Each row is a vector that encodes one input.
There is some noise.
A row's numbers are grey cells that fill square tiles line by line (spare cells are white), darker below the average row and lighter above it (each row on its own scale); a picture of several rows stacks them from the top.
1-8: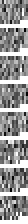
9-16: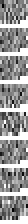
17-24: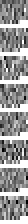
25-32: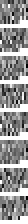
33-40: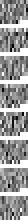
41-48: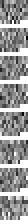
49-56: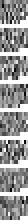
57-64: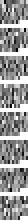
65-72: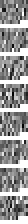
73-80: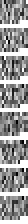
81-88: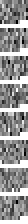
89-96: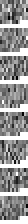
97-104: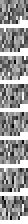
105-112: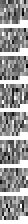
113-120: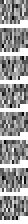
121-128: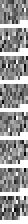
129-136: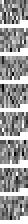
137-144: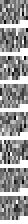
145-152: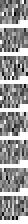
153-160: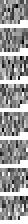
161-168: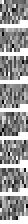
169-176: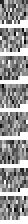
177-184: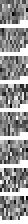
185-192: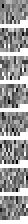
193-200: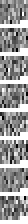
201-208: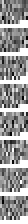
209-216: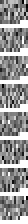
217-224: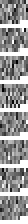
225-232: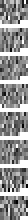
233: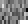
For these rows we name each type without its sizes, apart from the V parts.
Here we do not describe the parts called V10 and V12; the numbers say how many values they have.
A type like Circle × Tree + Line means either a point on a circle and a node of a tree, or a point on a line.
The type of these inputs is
Bool × (Label × V10 × V12 + Unit).
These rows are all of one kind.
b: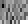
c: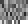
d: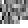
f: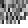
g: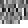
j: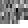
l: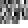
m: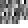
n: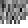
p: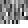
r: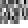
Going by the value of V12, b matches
d, f and j.
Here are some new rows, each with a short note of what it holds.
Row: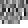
a label, a true/false value, a value of V10 and a value of V12
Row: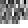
a label, a true/false value, a value of V10 and a value of V12
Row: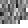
a true/false value
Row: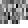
a label, a true/false value, a value of V10 and a value of V12
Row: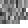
a true/false value
